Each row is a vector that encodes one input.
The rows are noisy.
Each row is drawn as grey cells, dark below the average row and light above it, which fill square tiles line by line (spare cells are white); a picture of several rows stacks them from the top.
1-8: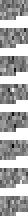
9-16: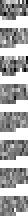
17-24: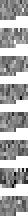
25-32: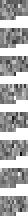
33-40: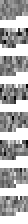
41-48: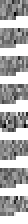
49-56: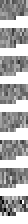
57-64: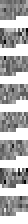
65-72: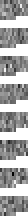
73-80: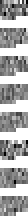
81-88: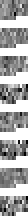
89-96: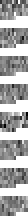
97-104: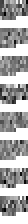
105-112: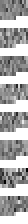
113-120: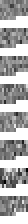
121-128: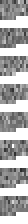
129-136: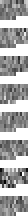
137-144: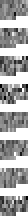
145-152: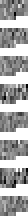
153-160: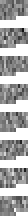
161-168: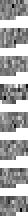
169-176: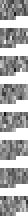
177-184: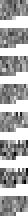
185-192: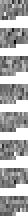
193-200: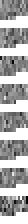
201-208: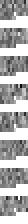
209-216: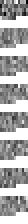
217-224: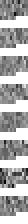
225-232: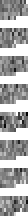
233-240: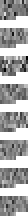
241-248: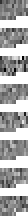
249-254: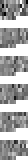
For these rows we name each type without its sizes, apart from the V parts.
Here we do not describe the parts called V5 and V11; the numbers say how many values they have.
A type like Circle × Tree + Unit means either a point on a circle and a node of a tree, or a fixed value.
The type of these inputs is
Bool × Bool × Bool × Bool × Bool × Tree × V5 × V11.
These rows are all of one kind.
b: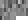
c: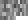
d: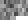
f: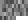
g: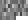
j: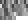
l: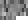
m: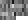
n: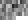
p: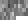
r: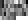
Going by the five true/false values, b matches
c, f and n.
